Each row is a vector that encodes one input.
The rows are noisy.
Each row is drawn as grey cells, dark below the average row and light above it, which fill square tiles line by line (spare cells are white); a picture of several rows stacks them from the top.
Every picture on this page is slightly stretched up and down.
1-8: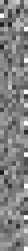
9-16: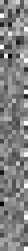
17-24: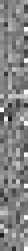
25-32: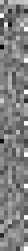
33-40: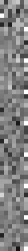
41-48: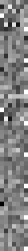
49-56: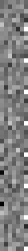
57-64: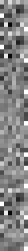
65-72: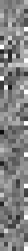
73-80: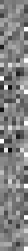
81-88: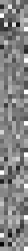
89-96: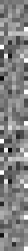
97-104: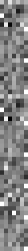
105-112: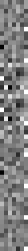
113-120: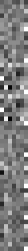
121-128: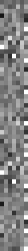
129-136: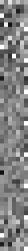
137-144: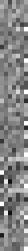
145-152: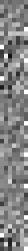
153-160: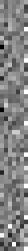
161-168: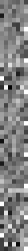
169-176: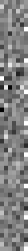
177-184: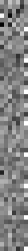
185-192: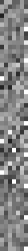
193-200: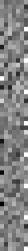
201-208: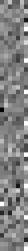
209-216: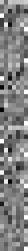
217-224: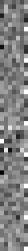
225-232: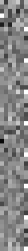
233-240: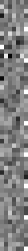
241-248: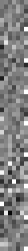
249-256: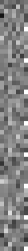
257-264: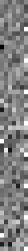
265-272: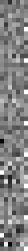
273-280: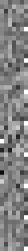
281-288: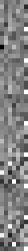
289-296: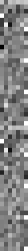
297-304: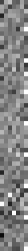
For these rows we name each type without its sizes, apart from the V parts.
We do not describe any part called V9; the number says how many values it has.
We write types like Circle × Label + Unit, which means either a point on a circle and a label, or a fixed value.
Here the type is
Bool × Bool × Bool + (Line + V9) × Tree.
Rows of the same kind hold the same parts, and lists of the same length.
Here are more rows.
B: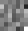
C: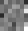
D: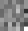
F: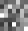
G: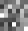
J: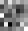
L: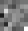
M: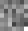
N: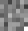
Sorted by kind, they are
B, D, M, N
C, L
F, G, J

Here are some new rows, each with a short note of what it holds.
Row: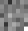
a point on a line and a node of a tree
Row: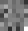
a node of a tree and a value of V9
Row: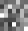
three true/false values
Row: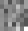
a point on a line and a node of a tree
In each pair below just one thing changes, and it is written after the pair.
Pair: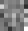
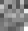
the value of V9
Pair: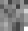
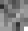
the node of the tree
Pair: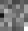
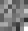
the value of V9
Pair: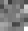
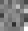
the value of V9
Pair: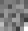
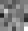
the value of V9
